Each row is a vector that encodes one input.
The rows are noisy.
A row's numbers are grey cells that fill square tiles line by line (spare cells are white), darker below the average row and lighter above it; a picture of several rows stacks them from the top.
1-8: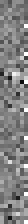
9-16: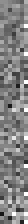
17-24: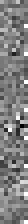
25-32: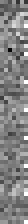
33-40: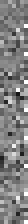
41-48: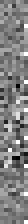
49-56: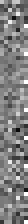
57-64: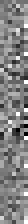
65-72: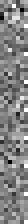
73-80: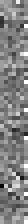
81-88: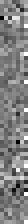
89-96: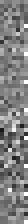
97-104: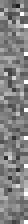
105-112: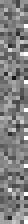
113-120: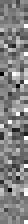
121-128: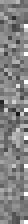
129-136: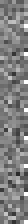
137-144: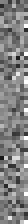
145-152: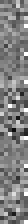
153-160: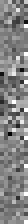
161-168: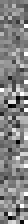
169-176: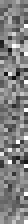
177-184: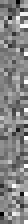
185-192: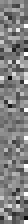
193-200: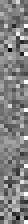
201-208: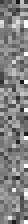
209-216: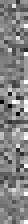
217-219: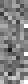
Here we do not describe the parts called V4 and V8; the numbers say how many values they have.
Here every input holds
a true/false value, together with either one of 10 labels and a value of V4, or a node of an 11-node tree and a value of V8.
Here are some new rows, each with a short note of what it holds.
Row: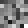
one of 10 labels, a true/false value and a value of V4
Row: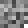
a node of an 11-node tree, a true/false value and a value of V8
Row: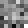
a node of an 11-node tree, a true/false value and a value of V8
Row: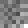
a node of an 11-node tree, a true/false value and a value of V8
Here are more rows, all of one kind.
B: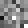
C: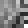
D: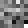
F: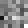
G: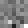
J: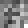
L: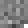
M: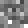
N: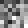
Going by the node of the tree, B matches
G and J.
